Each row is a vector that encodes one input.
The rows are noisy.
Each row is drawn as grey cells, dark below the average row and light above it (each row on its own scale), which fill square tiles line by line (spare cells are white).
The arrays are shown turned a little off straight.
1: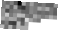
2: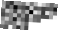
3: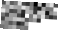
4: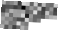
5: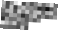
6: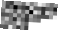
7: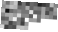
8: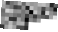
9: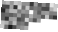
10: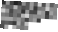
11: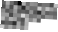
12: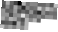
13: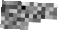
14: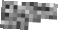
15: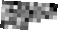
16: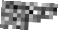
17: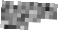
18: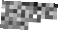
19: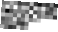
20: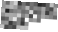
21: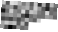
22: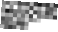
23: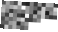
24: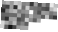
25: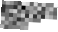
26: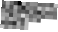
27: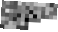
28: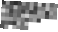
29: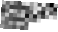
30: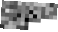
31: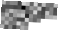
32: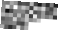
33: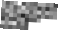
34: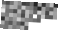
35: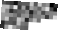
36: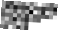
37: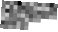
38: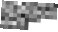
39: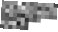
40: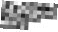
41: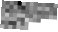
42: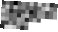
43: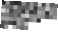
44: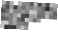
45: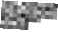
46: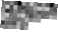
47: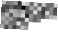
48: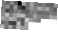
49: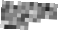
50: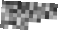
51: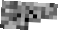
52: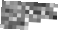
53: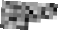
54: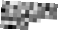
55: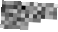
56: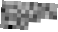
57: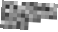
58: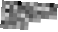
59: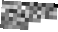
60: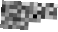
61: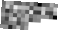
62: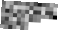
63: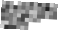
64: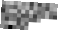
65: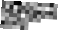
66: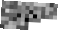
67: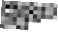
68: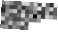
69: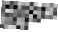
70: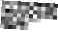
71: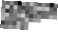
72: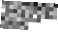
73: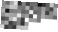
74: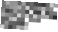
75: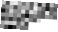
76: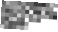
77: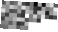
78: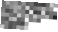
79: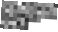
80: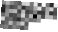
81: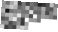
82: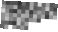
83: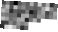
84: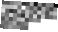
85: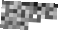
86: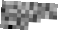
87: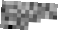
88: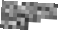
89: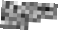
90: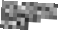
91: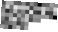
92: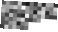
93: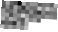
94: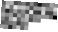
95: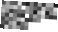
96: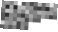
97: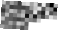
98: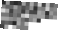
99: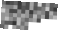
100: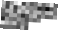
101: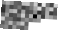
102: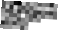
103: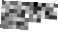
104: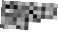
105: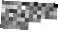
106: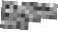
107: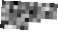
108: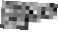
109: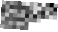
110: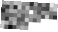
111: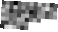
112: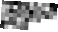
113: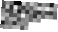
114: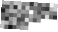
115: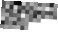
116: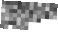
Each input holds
five true/false values.
